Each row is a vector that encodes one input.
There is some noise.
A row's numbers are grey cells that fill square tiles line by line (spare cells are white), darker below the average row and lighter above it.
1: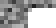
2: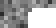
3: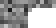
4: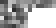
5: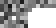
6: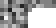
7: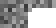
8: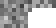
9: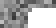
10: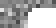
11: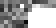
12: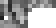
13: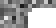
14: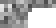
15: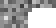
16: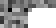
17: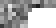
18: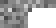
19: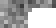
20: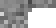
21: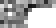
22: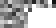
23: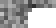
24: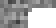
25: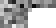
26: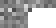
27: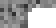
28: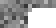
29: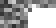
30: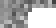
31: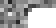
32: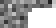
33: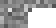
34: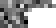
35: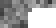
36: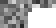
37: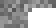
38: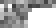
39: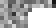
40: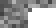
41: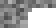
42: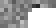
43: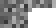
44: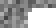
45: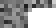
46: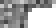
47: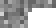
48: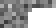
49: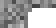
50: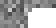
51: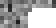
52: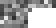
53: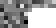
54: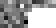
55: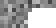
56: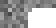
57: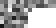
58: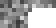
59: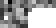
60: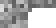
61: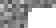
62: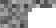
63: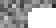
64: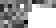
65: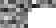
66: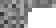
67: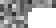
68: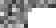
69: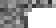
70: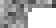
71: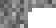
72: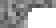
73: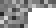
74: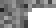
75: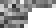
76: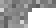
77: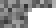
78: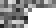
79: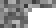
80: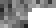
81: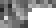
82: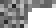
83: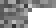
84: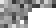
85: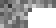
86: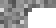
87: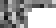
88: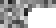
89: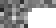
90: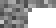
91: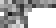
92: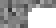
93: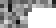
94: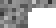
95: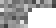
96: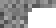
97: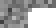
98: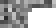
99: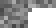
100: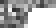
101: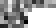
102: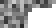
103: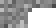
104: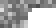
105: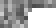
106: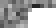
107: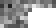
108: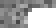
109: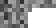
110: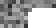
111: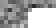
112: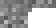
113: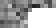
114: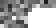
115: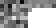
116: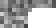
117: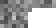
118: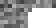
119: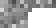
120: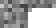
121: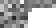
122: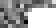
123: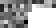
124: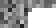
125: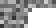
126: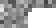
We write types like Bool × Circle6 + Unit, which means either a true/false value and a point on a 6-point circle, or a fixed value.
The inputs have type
List2(Line10).
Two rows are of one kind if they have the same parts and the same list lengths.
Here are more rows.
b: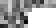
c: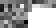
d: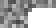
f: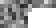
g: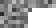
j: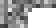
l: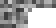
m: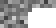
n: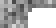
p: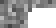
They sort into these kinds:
b, c
d, j, l, m, n, p
f, g

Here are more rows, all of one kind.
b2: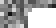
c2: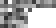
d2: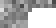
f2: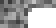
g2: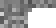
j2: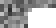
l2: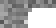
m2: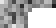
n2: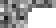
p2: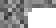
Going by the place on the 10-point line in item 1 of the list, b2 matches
d2 and l2.
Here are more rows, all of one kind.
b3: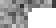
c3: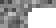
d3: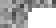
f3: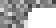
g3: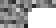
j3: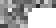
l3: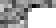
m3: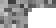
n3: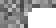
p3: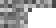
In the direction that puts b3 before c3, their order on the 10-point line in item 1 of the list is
d3, b3, m3, f3, l3, p3, j3, g3, c3, n3.
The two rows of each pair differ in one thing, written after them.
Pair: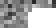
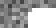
the place on the 10-point line in item 1 of the list
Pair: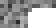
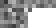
the place on the 10-point line in item 1 of the list
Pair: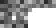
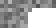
the place on the 10-point line in item 1 of the list
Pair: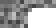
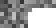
the place on the 10-point line in item 1 of the list
